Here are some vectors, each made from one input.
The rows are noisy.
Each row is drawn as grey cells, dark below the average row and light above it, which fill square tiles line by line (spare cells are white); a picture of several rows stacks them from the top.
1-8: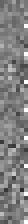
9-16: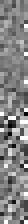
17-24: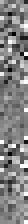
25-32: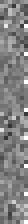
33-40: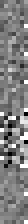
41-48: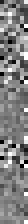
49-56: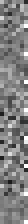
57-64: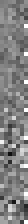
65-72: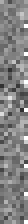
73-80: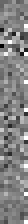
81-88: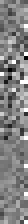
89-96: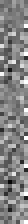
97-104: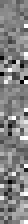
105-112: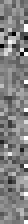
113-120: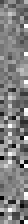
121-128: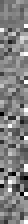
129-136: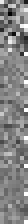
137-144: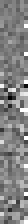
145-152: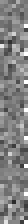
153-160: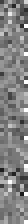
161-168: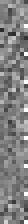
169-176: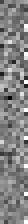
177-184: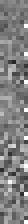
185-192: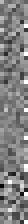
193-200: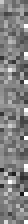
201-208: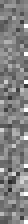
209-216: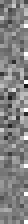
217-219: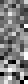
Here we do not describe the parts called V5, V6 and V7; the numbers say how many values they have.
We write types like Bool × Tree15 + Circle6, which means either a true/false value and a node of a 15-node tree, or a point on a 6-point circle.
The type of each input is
Bool × (Line8 + V6) + Line4 × V5 × V7.
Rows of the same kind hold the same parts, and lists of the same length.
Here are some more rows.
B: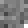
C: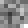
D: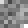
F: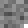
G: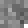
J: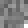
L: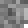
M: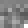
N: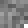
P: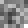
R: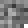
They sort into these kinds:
B, F, G, M, R
C, D, L, P
J, N

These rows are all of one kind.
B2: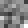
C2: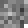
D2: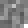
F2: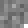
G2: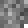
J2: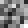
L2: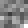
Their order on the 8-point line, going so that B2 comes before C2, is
B2, L2, F2, D2, C2, J2, G2.
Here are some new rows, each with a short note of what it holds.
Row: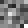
a point on an 8-point line and a true/false value
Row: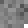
a point on an 8-point line and a true/false value
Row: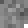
a point on an 8-point line and a true/false value
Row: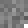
a true/false value and a value of V6
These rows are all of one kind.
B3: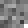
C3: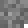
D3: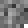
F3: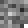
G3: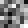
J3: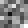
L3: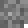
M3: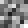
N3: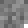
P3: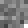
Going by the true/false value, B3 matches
J3 and M3.
